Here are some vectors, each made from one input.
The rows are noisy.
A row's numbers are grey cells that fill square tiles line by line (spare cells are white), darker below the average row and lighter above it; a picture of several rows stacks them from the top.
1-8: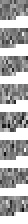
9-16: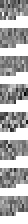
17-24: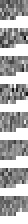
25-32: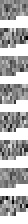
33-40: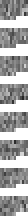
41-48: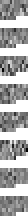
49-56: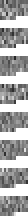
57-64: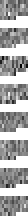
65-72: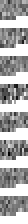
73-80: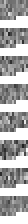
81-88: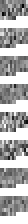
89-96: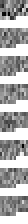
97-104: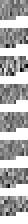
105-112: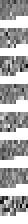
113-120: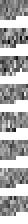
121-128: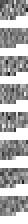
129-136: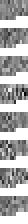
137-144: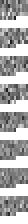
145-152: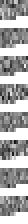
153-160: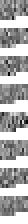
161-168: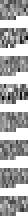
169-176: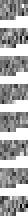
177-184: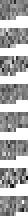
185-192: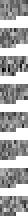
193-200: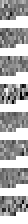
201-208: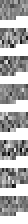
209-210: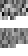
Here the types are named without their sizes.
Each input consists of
either a point on a circle, or a node of a tree and a true/false value.
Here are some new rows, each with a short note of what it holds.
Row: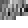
a point on a circle
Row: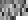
a point on a circle
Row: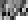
a point on a circle
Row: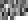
a point on a circle
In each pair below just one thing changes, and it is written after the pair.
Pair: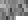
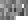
the true/false value
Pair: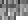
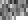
the node of the tree
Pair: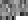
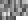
the node of the tree
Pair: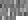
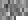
the node of the tree
